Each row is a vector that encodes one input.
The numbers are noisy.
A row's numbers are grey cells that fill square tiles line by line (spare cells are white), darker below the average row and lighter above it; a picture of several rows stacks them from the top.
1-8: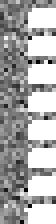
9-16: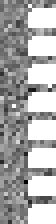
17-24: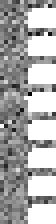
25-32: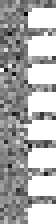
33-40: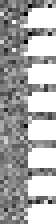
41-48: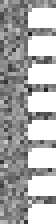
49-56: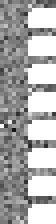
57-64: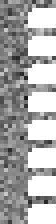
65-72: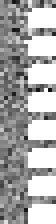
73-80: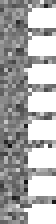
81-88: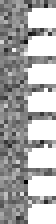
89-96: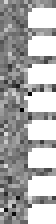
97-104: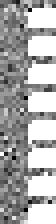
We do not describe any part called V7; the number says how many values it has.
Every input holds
a point on a 4-point line, together with either three true/false values, or a value of V7.
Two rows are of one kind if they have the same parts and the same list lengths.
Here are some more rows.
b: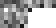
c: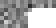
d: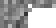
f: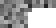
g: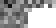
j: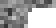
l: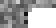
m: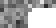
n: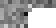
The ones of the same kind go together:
b, g
c, d, f, j, l, m, n

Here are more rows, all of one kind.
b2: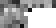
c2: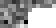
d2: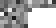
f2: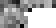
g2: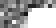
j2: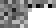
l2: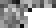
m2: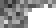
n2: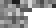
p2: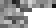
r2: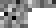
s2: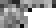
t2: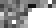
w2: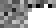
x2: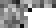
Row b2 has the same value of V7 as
f2, l2, s2 and x2.
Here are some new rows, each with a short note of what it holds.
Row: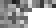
a point on a 4-point line and a value of V7
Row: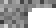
a point on a 4-point line and three true/false values
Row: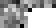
a point on a 4-point line and a value of V7
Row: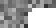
a point on a 4-point line and three true/false values
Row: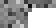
a point on a 4-point line and three true/false values
